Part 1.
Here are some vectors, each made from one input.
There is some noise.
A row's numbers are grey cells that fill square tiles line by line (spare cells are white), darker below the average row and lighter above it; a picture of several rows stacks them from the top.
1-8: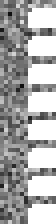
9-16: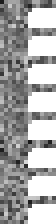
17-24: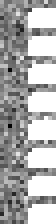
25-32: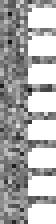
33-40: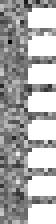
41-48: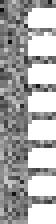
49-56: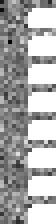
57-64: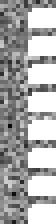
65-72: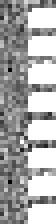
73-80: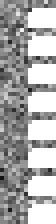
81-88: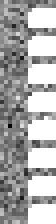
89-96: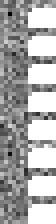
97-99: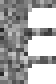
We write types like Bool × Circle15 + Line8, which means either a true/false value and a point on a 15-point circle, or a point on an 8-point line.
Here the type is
Label7.
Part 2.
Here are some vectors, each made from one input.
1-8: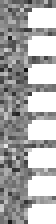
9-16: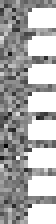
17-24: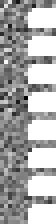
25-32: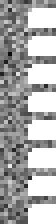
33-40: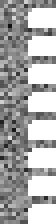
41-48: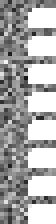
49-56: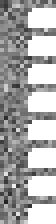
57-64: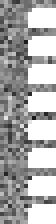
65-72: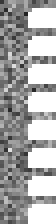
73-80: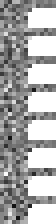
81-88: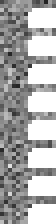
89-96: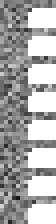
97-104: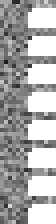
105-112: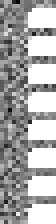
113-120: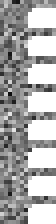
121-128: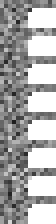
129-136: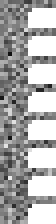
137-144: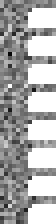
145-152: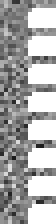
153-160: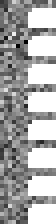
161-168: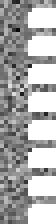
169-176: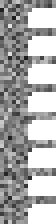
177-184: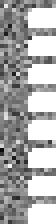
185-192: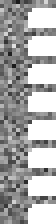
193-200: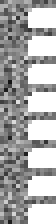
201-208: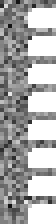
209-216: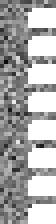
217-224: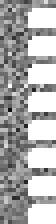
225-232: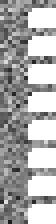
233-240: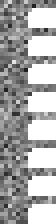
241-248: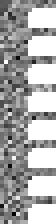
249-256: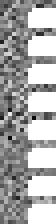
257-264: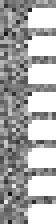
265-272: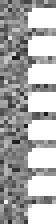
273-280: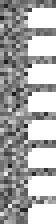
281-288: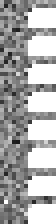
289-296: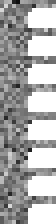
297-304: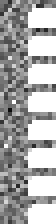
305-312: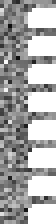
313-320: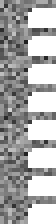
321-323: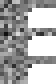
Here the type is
Circle13.
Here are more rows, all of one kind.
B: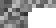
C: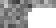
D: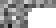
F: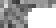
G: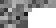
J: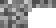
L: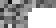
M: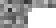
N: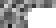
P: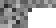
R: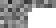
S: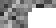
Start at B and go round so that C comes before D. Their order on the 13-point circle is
B, S, P, L, R, M, C, F, N, D, J, G.
